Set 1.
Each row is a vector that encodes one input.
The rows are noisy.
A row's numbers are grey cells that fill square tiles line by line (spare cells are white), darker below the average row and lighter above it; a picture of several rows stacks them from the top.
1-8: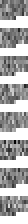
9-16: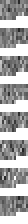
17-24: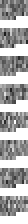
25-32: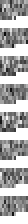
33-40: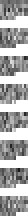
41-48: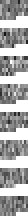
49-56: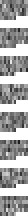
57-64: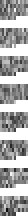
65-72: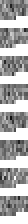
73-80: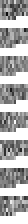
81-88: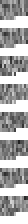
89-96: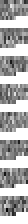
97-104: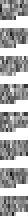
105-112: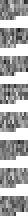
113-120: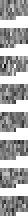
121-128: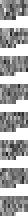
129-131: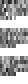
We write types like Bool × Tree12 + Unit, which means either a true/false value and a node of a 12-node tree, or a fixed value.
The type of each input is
Circle10.
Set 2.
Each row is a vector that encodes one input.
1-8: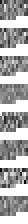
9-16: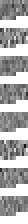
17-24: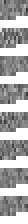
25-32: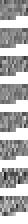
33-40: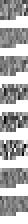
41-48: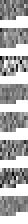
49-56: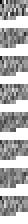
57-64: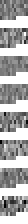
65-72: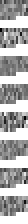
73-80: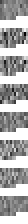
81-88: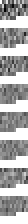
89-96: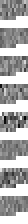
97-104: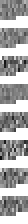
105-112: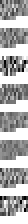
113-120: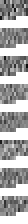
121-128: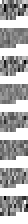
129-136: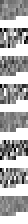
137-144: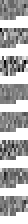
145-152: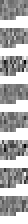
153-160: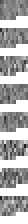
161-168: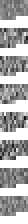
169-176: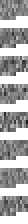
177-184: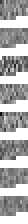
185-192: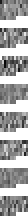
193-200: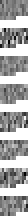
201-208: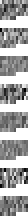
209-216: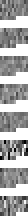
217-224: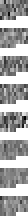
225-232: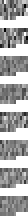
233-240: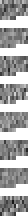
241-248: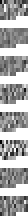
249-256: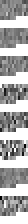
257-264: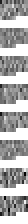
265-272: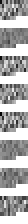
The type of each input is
Circle8.
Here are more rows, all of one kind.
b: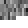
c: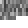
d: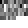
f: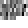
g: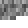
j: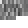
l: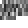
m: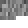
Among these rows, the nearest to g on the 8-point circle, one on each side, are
d and m.
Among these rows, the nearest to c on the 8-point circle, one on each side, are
b and l.
